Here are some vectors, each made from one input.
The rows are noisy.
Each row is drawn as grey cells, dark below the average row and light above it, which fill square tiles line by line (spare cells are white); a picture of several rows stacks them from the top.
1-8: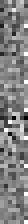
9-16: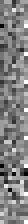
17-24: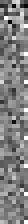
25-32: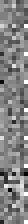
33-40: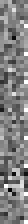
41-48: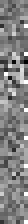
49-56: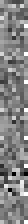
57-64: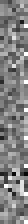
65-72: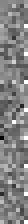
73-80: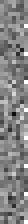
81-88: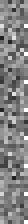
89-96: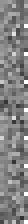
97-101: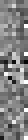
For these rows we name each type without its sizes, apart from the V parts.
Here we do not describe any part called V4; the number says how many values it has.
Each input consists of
a list of items, each a true/false value and a value of V4.
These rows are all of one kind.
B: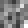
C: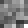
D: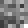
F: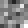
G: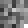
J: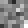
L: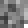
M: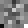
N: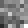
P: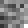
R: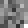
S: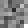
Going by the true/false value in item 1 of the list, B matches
F, G, J and M.
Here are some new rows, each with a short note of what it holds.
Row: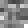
a list of one item
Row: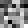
the empty list
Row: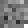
a list of two items
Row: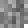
a list of one item
